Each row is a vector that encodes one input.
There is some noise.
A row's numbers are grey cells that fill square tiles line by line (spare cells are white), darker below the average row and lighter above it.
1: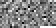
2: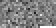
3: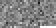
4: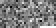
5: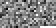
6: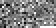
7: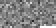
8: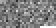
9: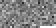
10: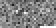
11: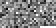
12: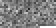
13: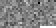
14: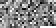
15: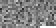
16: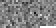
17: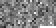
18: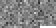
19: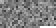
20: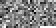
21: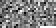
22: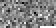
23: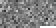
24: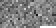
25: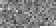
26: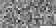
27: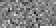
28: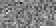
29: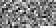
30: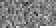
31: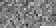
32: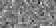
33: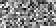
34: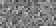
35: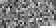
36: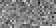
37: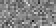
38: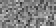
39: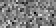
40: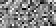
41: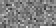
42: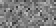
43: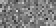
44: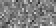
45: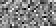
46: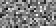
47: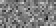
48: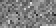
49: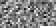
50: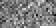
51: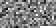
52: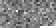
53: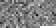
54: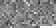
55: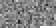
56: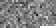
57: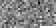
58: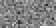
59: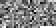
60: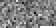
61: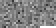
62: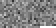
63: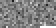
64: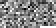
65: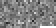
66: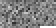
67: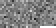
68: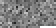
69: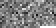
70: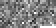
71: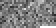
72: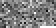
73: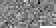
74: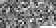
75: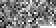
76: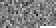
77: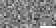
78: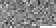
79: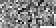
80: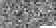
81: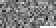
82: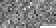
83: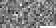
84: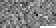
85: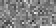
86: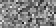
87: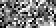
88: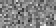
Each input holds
one of 4 labels, together with either a fixed value, or two labels (each one of 4) and three true/false values.
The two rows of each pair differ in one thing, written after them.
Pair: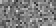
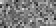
one of the three true/false values
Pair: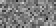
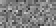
one of the three labels
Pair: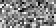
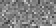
one of the three true/false values
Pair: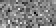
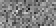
one of the three labels
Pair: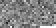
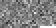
one of the three labels
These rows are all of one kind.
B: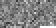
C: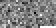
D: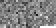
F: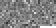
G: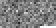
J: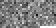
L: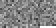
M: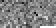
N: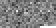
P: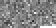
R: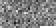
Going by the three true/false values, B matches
C and L.
